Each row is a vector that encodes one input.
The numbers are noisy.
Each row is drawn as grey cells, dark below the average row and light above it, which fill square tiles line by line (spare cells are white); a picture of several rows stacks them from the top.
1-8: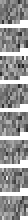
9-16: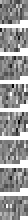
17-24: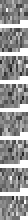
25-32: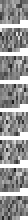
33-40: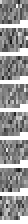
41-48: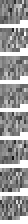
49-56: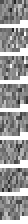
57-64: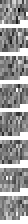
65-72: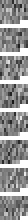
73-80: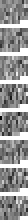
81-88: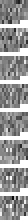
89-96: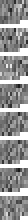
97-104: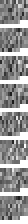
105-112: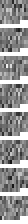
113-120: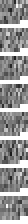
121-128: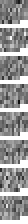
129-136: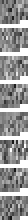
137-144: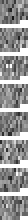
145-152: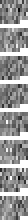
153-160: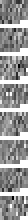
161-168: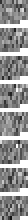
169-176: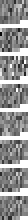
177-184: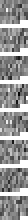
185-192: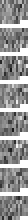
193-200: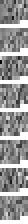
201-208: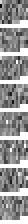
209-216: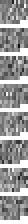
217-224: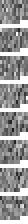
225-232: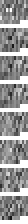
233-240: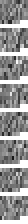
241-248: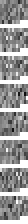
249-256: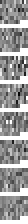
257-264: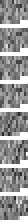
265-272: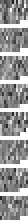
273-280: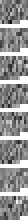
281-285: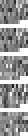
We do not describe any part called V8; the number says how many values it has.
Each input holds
either a node of a 10-node tree and a true/false value, or a node of an 11-node tree and a value of V8.
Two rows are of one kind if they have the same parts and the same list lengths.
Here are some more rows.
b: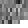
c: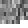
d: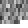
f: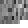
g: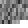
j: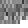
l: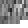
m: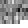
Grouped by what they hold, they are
b, f, g, l
c, d, j, m

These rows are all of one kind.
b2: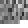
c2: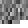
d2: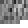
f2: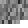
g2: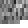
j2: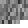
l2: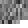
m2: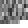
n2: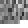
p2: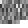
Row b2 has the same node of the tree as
f2, j2 and n2.
